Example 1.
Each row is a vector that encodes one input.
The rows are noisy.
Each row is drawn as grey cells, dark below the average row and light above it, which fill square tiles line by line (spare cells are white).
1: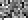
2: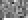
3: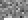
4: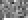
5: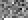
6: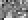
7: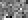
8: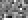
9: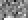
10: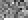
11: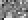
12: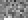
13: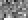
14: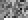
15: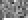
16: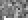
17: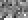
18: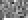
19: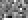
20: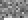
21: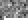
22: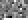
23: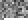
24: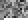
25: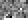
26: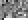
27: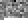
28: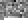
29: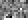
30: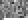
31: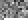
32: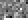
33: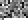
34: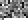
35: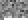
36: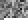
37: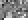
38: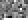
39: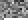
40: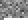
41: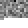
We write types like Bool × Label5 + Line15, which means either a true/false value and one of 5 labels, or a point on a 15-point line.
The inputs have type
List2(Line5).
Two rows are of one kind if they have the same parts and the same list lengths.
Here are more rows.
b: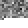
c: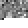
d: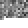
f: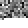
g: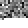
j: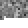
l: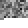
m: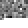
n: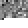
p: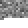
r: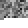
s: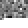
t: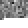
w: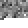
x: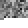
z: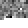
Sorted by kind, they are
b, c, d, j, n, z
f, g
l, m, p, r, s, t, w, x

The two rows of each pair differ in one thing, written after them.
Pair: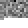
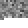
the place on the 5-point line in item 2 of the list
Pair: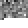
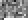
the place on the 5-point line in item 2 of the list
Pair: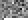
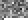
the place on the 5-point line in item 2 of the list
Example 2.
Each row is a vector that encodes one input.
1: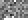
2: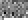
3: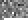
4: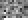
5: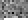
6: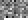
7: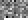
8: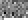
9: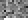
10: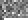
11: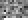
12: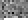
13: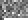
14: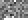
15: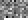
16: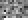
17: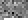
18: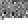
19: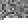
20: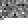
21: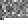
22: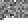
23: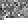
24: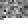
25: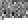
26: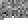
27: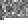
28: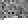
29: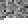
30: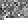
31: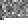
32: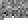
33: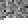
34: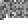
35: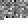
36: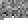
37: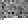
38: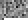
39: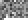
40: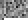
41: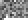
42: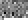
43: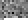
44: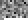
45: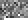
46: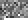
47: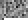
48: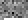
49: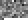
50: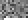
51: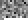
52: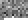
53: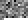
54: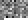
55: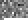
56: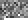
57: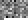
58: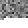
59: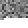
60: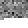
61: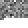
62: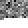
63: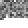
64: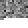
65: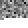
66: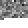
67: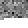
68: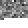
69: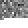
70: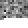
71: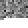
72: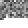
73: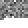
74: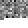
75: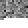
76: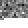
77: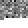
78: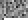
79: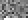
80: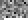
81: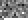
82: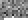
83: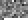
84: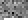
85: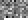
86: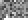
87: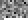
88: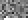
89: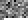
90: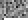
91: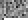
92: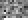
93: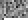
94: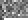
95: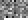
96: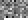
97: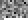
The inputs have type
Line9 + Tree9.
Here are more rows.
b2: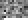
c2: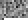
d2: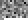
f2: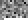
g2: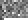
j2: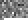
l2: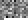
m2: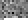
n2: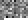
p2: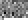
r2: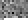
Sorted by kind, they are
b2, m2, p2, r2
c2, d2, f2, g2, j2, l2, n2

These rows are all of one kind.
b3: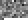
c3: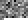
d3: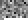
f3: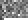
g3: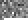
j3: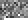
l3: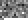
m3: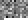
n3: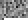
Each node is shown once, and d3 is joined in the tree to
g3 and m3.
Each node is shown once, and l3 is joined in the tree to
b3 and g3.
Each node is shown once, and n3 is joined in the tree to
b3.
